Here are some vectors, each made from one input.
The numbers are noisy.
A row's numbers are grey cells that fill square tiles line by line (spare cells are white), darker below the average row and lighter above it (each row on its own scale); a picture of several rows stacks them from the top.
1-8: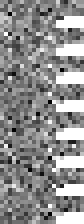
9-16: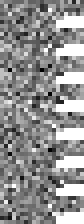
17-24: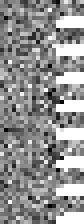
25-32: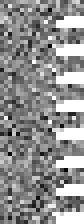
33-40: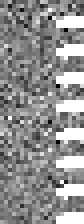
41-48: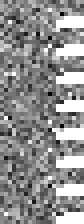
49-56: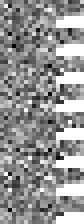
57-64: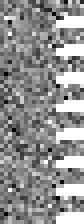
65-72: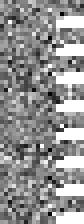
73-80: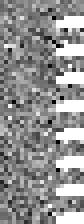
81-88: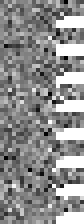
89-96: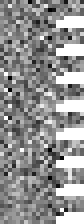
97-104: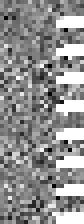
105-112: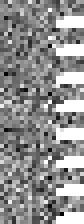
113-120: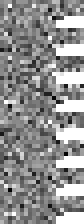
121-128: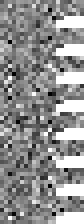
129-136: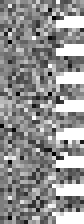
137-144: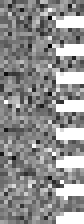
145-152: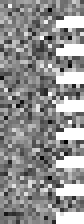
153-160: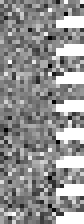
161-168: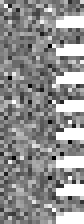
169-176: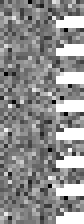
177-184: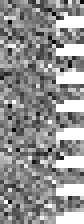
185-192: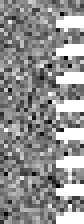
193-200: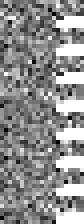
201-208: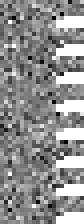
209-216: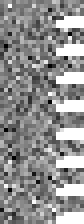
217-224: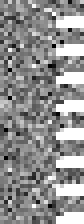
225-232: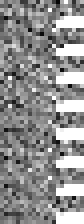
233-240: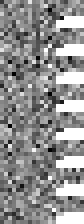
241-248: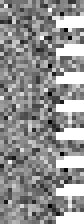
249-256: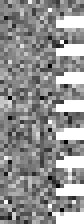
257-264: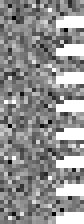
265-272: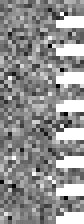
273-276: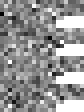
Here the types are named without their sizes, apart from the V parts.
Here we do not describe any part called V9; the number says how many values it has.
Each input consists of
a true/false value, together with either a node of a tree, or a value of V9.
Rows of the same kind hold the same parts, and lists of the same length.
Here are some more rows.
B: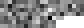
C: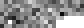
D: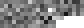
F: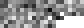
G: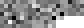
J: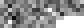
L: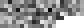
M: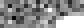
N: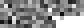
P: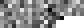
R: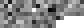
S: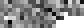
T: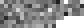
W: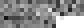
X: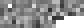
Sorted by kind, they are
B, D, N, S
C, F, G, J, L, M, P, R, T, W, X

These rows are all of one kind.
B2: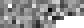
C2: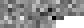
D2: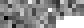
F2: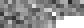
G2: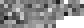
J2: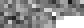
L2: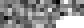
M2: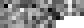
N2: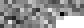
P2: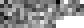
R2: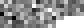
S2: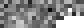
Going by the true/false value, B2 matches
C2, M2 and S2.
